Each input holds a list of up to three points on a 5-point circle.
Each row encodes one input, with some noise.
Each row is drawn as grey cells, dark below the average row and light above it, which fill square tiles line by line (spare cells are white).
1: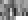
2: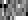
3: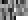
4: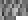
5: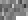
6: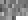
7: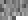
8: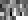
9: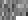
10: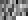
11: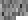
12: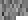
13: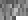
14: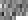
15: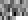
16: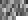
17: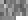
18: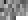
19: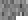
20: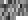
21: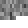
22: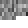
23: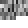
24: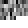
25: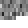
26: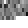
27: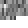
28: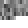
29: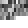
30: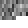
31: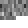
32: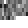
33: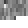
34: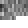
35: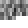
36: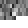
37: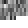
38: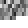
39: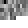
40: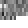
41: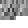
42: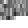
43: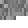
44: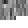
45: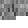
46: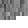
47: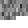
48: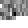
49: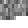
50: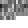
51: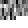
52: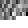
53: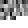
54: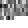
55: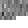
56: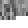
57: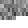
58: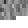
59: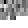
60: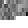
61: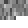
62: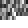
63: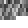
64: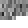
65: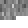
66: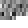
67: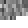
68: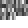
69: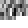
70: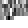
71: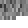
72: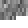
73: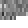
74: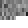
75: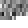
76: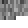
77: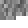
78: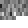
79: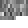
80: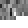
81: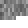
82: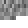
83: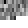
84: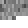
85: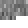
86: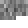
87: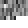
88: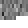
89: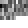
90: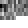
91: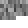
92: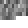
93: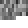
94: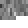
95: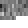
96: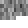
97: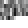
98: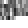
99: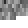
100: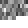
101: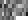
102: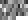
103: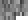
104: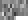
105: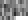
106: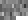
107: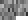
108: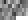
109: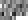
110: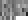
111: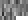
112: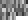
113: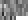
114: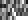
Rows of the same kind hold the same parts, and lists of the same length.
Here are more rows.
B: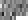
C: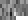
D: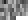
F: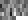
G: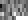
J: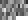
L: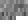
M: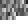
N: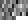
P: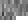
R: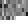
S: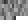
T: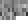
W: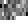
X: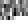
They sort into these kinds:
B, P
C, D, F, L, R, X
G, N, S, T, W
J, M

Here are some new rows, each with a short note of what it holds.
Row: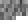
a list of two items
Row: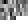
a list of two items
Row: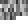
a list of one item
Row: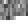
a list of one item
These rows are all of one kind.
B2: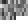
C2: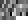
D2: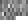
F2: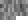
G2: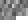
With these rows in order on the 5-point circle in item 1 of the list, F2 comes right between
B2 and G2.
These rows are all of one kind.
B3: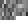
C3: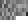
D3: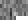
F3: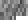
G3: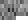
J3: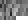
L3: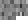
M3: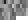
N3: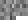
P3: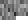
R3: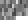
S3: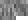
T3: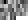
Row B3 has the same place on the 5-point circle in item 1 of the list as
C3, G3 and P3.
